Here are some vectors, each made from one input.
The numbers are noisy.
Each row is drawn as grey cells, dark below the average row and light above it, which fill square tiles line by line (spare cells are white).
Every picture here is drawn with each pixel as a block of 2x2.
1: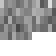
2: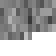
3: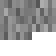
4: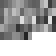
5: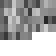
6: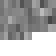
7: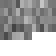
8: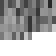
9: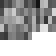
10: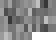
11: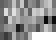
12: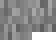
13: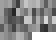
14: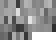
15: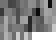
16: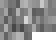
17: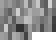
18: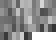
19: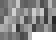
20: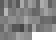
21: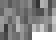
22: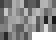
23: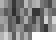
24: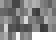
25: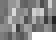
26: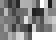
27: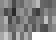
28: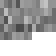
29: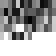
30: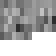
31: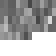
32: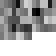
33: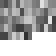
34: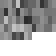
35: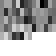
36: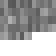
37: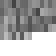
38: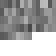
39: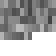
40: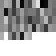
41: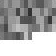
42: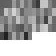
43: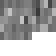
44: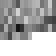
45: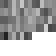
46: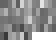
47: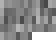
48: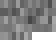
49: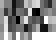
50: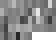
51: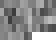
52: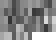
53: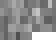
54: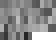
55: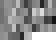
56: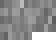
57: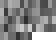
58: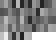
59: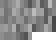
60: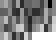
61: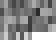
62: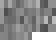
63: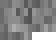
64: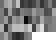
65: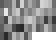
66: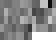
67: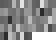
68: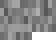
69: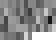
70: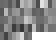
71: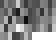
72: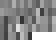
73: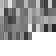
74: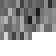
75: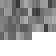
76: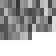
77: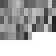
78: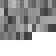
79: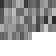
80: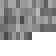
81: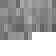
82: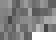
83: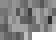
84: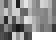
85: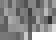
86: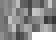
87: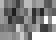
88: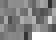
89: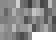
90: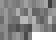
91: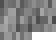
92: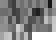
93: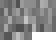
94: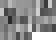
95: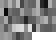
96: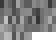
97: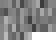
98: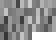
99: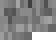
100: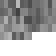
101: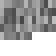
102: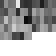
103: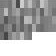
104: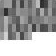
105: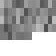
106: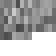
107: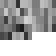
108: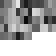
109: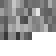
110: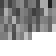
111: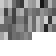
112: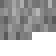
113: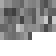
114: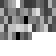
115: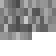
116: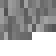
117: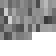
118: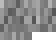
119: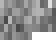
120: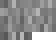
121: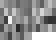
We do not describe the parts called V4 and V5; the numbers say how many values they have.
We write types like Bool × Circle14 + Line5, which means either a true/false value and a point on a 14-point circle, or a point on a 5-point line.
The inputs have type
(Bool × Bool × Bool + Label6) × V4 + V5.
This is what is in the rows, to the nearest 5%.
About 80% of them hold a value of V4, together with either one of 6 labels, or three true/false values. The rest hold a value of V5.
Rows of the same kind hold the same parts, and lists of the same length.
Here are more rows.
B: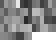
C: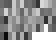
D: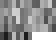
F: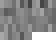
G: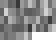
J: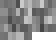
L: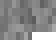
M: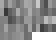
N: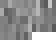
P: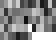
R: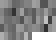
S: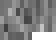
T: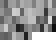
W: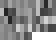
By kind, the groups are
B, F, R, W
C, G, J, L, M, N, T
D, P, S

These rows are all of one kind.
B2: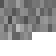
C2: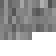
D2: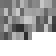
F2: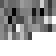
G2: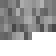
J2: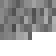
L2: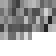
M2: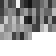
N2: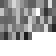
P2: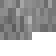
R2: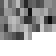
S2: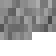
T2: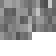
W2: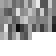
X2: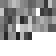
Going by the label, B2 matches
D2, G2, J2 and N2.
